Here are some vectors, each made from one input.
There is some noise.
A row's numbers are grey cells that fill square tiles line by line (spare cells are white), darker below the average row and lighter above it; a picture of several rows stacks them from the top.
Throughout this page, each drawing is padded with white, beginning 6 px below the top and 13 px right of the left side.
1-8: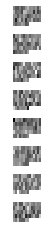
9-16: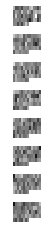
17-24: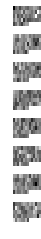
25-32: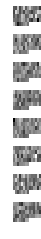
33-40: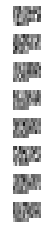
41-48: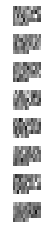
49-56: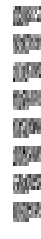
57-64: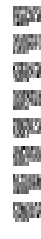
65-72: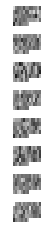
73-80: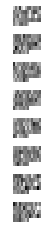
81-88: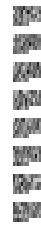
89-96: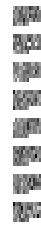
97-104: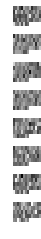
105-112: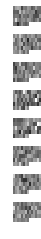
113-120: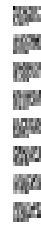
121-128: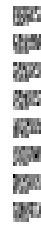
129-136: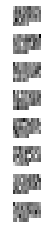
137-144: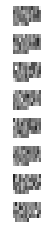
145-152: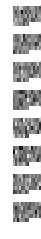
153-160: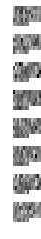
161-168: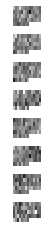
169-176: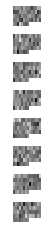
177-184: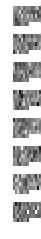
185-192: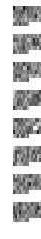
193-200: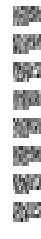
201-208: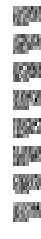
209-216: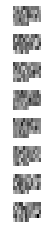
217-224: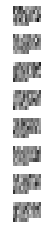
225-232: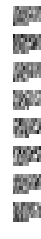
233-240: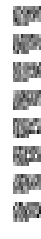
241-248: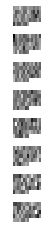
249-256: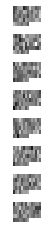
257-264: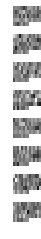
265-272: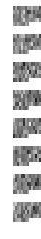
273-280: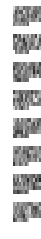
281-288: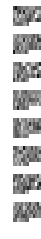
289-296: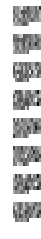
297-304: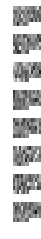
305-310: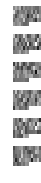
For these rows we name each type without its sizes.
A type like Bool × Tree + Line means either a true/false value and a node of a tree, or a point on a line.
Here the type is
((Bool × Bool × Bool + Circle) × Label + Line × Line) × Label × Label × Label.
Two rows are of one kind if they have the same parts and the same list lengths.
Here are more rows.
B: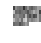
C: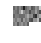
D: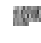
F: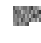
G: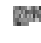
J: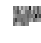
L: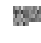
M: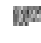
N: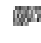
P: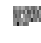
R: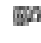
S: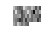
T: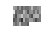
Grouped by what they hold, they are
B, C, D, F, L, P
G, J, M, T
N, R, S

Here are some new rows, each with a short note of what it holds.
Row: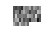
three labels and a point on each of two lines
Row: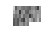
a point on a circle and four labels
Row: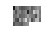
a point on a circle and four labels
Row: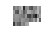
four labels and three true/false values
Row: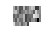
three labels and a point on each of two lines
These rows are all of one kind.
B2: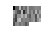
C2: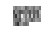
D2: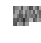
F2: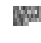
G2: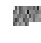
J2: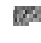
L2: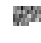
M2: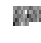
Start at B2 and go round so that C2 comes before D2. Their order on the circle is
B2, J2, C2, F2, D2, G2, L2, M2.
